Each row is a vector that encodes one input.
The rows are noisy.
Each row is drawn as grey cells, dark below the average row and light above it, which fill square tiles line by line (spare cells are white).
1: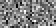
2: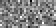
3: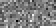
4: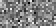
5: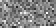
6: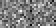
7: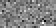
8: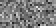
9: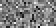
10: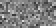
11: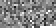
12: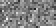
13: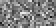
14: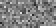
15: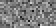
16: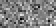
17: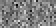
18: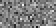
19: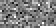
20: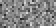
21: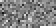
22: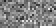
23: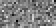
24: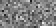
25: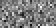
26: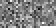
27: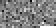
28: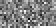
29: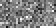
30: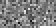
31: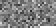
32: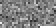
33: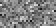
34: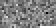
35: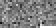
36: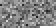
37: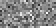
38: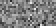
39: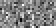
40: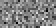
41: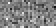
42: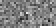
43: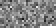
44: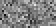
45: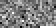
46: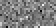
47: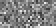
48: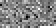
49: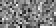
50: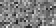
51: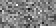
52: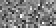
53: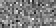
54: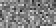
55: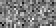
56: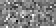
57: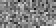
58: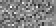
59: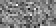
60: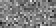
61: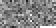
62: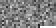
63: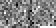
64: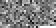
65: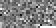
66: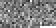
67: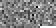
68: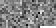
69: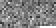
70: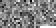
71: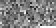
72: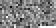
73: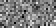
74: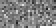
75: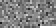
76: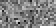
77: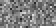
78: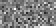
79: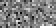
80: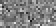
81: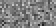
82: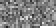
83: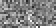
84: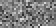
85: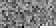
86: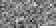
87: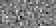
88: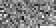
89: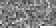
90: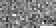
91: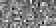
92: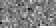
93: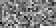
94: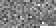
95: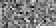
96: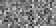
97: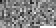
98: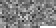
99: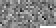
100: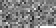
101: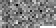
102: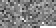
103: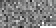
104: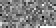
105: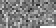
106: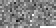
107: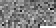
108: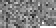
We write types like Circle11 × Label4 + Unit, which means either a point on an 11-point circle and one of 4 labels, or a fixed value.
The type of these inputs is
(Label6 + Tree10) × Tree11.
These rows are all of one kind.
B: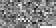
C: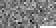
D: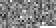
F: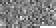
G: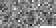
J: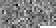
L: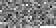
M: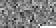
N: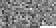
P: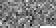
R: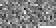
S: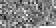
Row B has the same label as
D, F and N.
